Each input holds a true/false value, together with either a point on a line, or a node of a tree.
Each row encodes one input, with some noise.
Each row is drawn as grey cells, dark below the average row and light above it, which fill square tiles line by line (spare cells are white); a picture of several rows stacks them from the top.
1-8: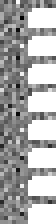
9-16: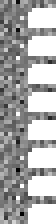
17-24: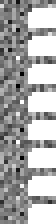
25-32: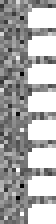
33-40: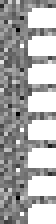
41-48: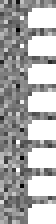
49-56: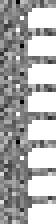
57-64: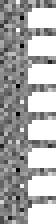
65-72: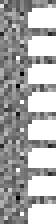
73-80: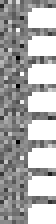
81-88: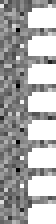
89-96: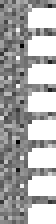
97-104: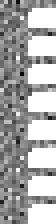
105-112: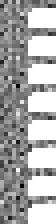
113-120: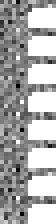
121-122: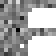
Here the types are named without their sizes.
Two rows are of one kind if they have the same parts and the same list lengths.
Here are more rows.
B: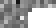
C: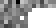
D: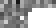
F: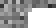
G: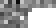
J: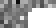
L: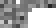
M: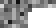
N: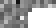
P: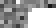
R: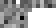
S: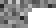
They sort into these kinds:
B, C, D, F, G, J, L, N, P, S
M, R

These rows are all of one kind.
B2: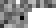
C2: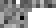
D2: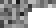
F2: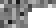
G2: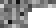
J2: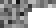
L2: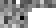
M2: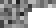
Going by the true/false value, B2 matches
C2 and L2.
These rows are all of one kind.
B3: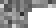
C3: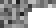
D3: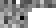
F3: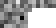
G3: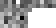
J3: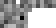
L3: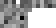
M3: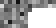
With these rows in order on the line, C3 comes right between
F3 and J3.
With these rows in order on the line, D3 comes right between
B3 and G3.
